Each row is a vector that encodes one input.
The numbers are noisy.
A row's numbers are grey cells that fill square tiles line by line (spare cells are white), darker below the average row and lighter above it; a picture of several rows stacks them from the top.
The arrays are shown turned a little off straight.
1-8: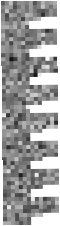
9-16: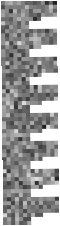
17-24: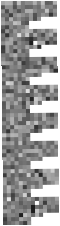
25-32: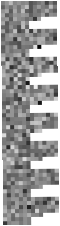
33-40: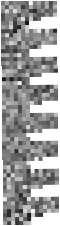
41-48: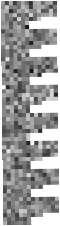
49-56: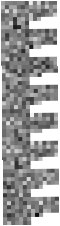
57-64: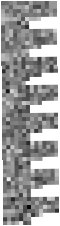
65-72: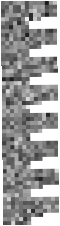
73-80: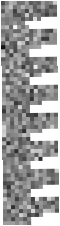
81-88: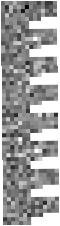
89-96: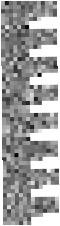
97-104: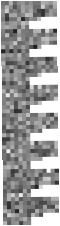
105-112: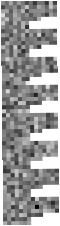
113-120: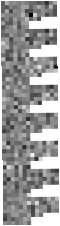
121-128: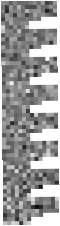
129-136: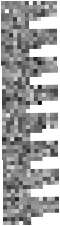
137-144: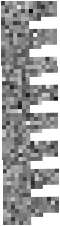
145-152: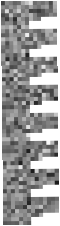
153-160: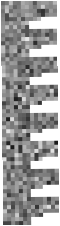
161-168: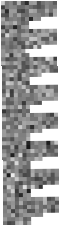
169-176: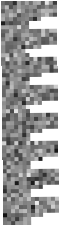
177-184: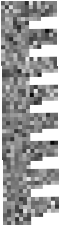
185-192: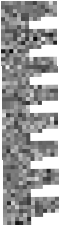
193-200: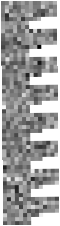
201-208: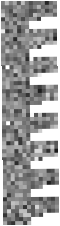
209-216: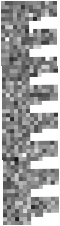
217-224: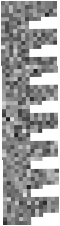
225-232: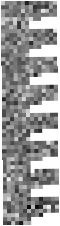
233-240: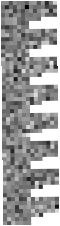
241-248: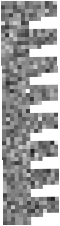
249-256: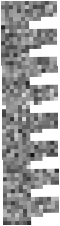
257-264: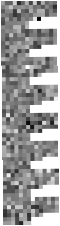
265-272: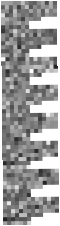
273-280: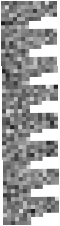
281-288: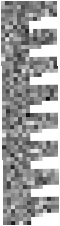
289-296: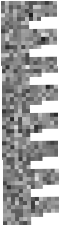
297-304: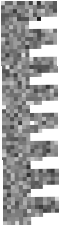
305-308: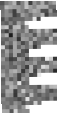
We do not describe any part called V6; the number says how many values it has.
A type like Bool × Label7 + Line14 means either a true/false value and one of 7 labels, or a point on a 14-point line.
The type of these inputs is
(Circle9 + V6) × Label10 + Line9 + Line10.
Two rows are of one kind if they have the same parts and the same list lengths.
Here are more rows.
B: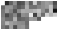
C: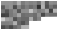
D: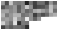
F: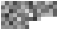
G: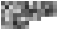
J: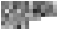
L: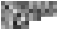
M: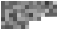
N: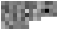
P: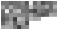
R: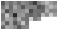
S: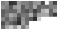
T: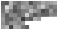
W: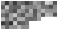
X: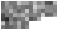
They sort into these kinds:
B, G, J, L, P, T
C, M, N, X
D, R
F, S, W

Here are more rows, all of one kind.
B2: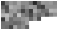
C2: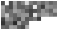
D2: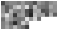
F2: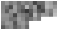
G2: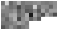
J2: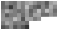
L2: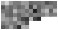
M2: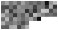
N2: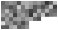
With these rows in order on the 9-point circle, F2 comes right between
B2 and C2.
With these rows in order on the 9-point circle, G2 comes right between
C2 and L2.
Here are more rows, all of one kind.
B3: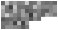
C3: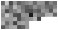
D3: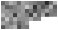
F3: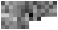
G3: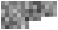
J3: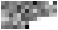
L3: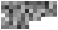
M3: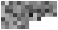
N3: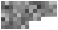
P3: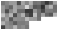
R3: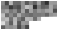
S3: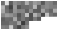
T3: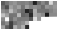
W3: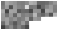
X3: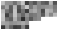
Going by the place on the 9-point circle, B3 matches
C3, F3, M3 and S3.
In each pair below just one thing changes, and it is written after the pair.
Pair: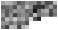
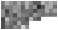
the place on the 9-point circle
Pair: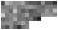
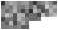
the place on the 9-point circle
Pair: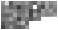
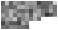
the place on the 9-point circle
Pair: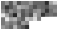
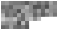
the label
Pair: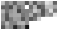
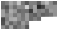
the label
